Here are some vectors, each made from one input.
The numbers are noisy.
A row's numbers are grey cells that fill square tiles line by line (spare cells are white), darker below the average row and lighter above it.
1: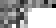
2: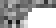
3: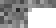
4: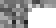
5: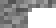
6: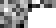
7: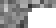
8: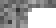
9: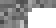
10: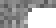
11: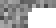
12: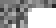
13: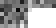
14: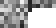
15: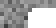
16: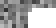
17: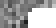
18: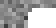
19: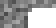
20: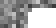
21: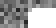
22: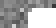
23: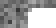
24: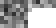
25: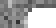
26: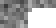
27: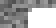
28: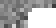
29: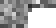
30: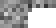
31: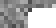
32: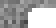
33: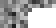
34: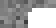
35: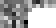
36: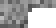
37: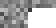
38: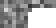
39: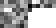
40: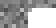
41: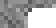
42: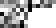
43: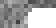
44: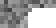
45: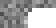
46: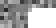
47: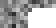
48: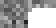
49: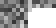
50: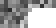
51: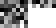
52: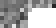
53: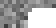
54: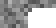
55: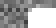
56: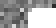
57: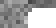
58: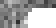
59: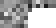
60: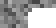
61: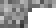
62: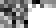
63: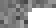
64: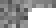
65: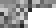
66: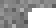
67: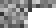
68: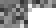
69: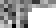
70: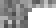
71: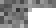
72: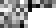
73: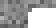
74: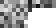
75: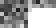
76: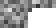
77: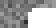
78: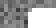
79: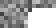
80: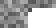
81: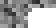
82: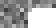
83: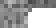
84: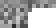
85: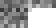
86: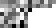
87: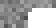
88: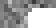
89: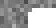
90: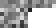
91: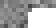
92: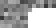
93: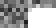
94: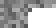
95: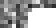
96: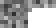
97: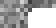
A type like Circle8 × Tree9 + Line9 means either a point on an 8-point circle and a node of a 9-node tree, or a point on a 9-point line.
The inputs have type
Line8 + List2(Line5).
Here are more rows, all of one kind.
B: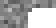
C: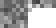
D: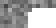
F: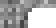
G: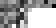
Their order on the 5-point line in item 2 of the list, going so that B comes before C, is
B, C, G, D, F.
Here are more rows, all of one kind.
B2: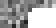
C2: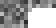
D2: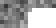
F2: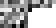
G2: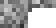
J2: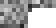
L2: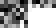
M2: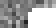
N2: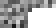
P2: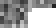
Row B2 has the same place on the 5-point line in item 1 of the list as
C2, F2, L2 and M2.
